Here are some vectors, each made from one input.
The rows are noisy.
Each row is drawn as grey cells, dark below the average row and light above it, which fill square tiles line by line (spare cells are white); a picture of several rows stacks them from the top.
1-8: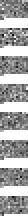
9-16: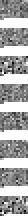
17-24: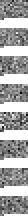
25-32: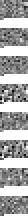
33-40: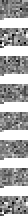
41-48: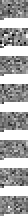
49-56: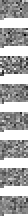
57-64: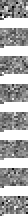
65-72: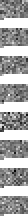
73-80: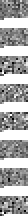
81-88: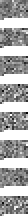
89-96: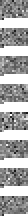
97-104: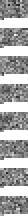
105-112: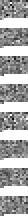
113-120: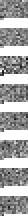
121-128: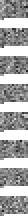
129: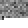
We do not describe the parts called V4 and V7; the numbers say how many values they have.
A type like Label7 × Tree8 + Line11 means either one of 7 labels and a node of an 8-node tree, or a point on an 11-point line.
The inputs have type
(Bool × Bool × Bool + Line5) × V7 + V4.
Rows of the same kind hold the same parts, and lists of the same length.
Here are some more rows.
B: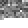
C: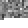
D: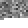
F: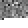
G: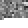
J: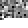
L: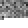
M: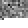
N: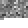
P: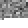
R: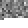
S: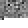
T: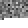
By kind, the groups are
B, L, P
C, D, F, G, M, N, R, S, T
J

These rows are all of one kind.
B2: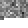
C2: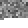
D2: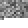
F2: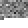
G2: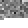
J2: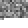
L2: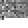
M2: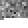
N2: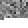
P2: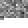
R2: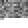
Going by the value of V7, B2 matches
D2, J2 and P2.
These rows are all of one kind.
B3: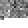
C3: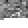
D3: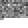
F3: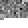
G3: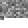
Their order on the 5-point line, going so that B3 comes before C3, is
B3, G3, F3, C3, D3.
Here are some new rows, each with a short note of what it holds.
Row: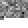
a point on a 5-point line and a value of V7
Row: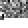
a value of V4
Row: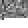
three true/false values and a value of V7
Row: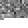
a point on a 5-point line and a value of V7
